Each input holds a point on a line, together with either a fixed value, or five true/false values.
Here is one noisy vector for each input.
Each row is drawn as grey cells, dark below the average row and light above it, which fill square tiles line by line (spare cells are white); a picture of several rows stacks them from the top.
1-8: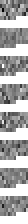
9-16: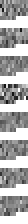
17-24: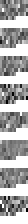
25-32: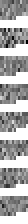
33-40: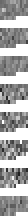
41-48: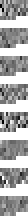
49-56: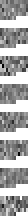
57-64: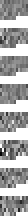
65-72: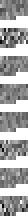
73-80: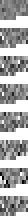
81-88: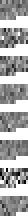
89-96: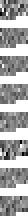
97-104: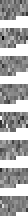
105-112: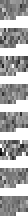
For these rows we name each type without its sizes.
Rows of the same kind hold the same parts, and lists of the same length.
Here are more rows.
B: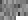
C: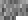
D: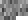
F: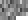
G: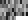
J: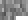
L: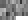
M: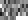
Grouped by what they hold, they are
B, G, J, L, M
C, D, F

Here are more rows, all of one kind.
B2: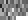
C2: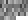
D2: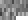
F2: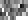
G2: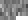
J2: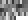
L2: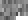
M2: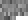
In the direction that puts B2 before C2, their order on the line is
B2, M2, L2, D2, G2, J2, C2, F2.
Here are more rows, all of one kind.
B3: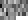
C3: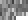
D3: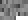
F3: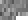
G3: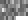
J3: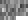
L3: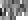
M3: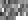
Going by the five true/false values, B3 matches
C3 and F3.
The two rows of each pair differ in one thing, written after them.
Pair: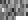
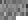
the place on the line
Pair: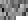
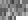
the place on the line
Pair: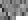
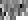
the place on the line
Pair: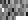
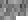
the place on the line
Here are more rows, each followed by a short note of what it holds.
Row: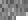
a point on a line and five true/false values
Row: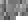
a point on a line and five true/false values
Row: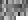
a point on a line and five true/false values
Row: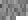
a point on a line and five true/false values
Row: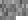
a point on a line and five true/false values
